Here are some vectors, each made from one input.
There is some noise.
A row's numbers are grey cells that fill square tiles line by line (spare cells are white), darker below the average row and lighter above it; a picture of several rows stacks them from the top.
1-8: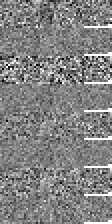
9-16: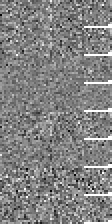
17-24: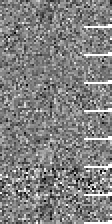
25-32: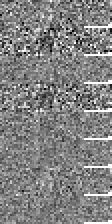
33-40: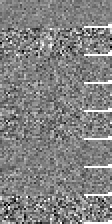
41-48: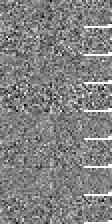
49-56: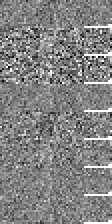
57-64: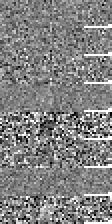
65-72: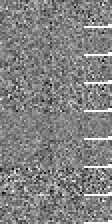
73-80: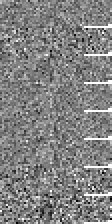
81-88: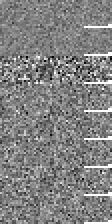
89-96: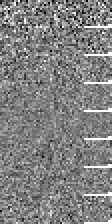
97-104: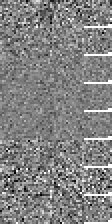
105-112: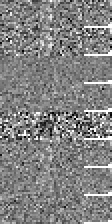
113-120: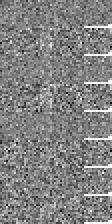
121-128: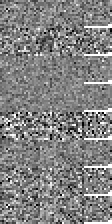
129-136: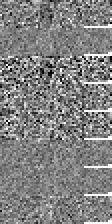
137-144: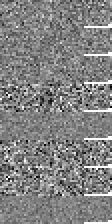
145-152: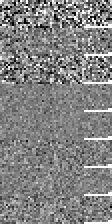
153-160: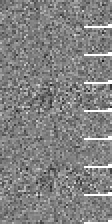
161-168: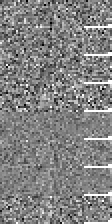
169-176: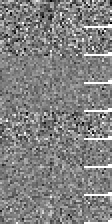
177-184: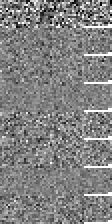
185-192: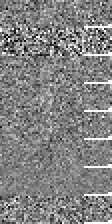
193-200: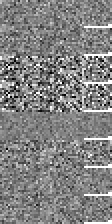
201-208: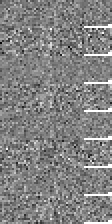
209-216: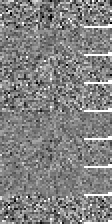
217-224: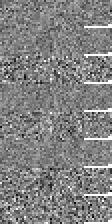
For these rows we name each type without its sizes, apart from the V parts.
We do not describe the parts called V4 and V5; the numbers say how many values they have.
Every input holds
a point on a line and a true/false value, together with either a point on a line and a value of V4, or a value of V5.
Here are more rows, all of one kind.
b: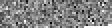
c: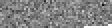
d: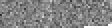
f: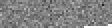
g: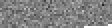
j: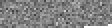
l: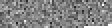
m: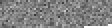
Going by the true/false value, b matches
d and l.
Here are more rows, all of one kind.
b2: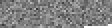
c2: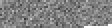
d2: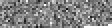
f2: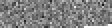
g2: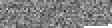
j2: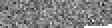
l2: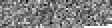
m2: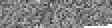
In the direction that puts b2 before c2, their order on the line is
l2, b2, m2, g2, d2, j2, c2, f2.
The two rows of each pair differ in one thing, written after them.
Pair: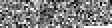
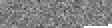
the value of V4
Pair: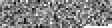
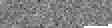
the place on one of the two lines
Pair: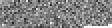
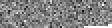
the value of V4
